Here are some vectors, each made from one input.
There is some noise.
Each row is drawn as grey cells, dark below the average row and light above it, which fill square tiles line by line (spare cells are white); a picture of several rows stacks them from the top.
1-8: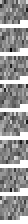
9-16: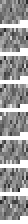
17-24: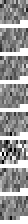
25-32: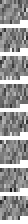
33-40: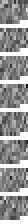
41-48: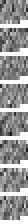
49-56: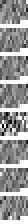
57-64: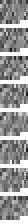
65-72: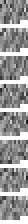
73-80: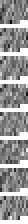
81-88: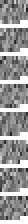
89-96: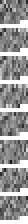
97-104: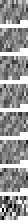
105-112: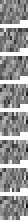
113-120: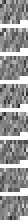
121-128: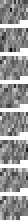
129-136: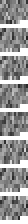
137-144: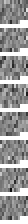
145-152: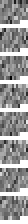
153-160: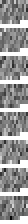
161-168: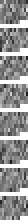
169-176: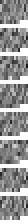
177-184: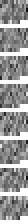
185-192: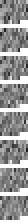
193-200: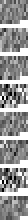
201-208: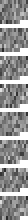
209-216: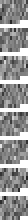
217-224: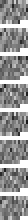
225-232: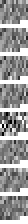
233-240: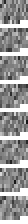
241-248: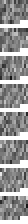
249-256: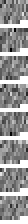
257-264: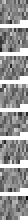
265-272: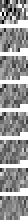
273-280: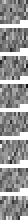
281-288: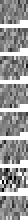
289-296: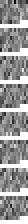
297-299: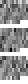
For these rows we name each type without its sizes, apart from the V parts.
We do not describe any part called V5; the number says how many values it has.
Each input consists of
a list of items, each a label and a value of V5.
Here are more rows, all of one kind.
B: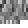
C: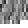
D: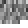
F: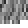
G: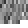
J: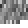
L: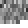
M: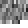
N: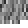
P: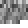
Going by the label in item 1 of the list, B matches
C, F and N.
